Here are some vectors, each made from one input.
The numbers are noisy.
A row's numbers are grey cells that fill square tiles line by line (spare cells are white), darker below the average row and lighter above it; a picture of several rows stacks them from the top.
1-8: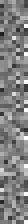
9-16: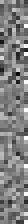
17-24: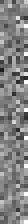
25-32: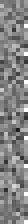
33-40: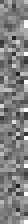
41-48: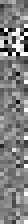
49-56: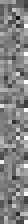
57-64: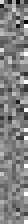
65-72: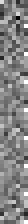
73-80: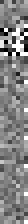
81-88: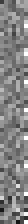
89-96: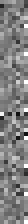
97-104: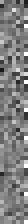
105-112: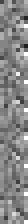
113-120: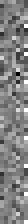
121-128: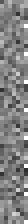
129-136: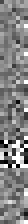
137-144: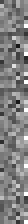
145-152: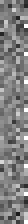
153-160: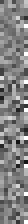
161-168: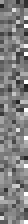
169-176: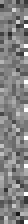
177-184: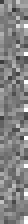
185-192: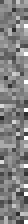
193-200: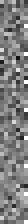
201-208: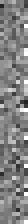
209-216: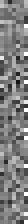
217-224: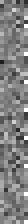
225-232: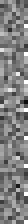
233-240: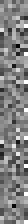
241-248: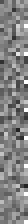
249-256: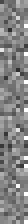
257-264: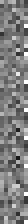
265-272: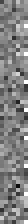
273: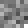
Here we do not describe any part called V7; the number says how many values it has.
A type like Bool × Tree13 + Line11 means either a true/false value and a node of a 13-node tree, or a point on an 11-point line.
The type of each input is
List2(Bool × V7).
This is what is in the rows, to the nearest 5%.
All of them are lists of up to two items, each a true/false value and a value of V7: a few are empty, 40% hold one and 60% two.
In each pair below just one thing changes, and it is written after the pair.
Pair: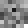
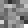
the value of V7 in item 1 of the list
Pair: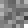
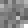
the value of V7 in item 1 of the list
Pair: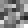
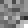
the true/false value in item 1 of the list
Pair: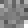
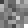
the value of V7 in item 1 of the list
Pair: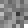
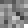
the value of V7 in item 1 of the list
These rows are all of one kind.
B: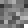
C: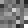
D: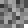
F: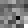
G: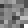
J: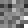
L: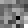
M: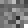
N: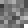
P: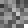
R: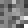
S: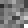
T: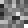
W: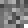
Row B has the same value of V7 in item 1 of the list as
G, N, S and T.
